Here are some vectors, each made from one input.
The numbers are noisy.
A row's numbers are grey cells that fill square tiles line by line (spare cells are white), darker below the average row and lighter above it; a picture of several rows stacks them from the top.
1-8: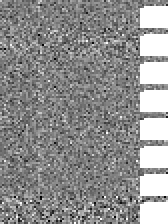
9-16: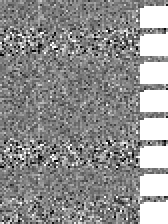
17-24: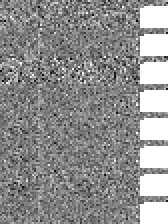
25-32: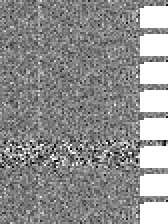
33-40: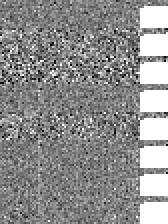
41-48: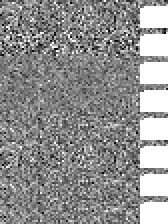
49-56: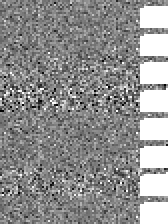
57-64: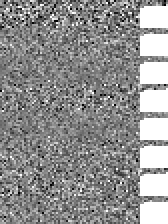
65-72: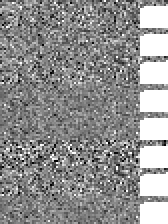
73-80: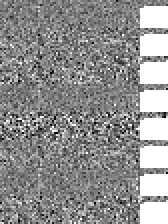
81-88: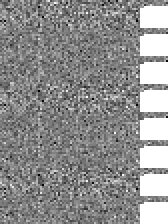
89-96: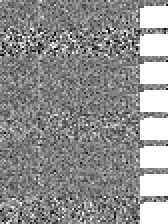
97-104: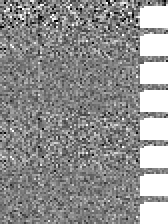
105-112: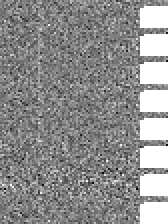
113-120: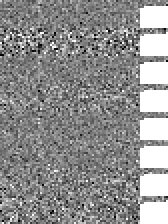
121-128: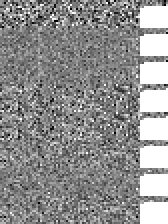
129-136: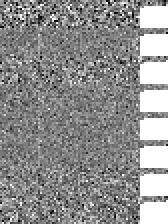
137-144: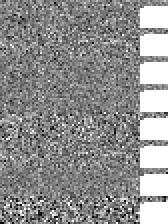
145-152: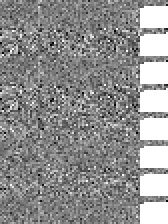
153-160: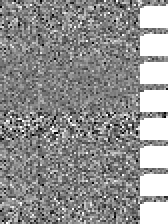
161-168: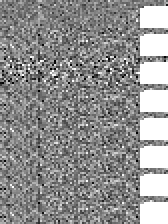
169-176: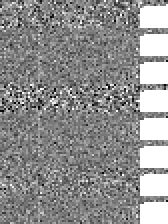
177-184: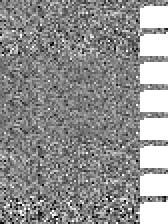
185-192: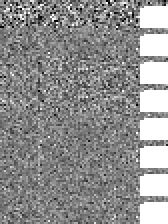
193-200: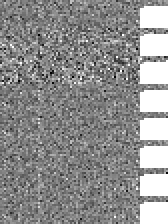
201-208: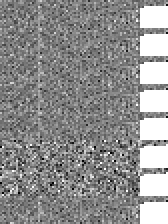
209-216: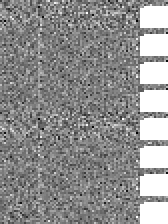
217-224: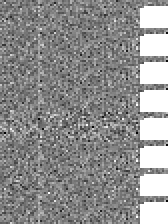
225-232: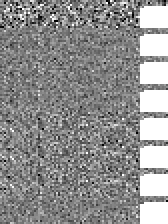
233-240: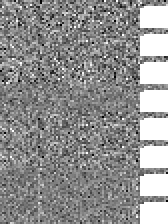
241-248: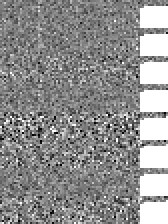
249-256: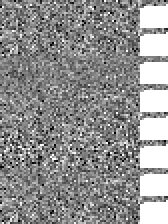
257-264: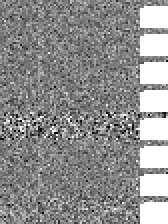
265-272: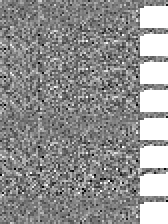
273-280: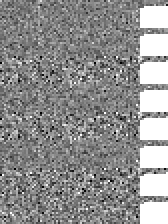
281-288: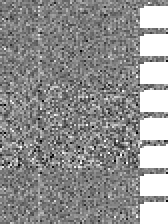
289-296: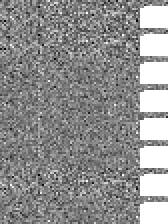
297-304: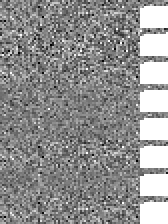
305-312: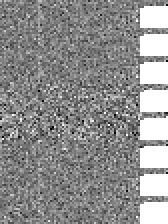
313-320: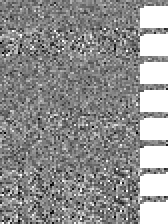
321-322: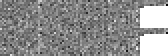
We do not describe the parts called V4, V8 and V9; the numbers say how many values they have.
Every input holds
either one of 10 labels, a point on a 7-point line and a true/false value, or a point on a 6-point line, or a value of V4, or a value of V8 and a value of V9.
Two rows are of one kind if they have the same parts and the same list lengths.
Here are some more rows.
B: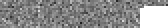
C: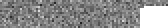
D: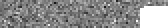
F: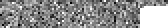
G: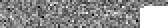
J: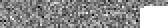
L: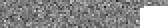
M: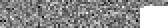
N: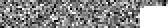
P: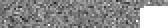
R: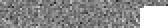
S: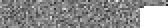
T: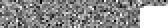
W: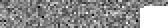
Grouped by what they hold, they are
B, C, D, L, P, R, S
F, T
G, J, M, W
N

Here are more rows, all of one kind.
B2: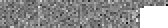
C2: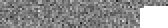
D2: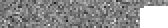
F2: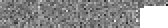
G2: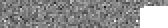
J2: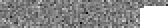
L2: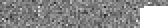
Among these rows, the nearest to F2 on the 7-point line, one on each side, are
B2 and J2.
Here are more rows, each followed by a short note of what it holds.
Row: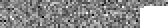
a value of V8 and a value of V9
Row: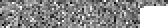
a point on a 6-point line
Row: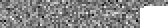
a value of V8 and a value of V9
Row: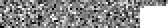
a value of V4
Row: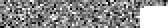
a value of V4
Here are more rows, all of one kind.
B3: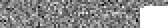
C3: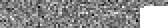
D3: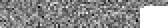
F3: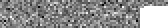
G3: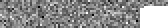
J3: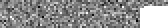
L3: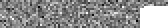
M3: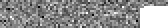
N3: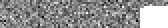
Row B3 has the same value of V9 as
F3 and J3.
